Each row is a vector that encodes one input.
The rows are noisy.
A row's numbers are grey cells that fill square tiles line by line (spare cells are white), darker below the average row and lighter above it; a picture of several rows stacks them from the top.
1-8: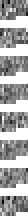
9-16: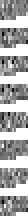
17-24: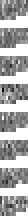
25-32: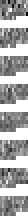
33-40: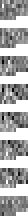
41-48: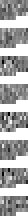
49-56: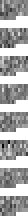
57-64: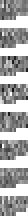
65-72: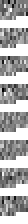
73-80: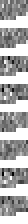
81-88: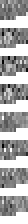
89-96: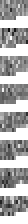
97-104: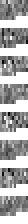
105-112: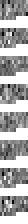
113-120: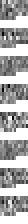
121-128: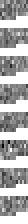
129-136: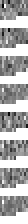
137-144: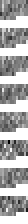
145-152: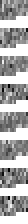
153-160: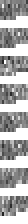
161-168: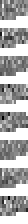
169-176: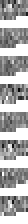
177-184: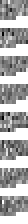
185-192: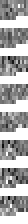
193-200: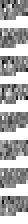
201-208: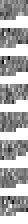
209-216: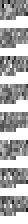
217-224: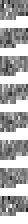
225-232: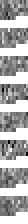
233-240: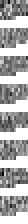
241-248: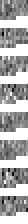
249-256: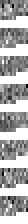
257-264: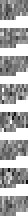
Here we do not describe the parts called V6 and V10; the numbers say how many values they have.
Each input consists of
either a true/false value, a value of V6 and a value of V10, or a list of up to two points on a 7-point line.
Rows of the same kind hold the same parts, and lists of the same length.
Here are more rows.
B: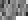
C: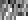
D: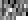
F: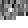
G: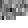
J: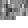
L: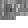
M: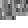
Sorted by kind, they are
B, C, D, F
G
J
L, M

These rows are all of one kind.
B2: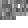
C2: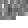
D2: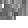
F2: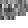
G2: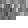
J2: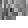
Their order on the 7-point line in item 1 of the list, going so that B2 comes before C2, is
B2, C2, G2, D2, F2, J2.
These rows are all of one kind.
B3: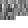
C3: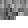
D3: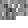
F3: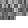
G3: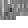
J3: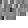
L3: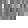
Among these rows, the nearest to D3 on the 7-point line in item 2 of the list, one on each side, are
F3 and J3.
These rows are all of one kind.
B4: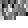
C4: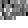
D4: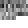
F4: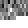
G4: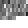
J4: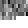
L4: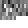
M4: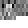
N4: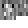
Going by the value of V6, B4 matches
C4, J4 and M4.
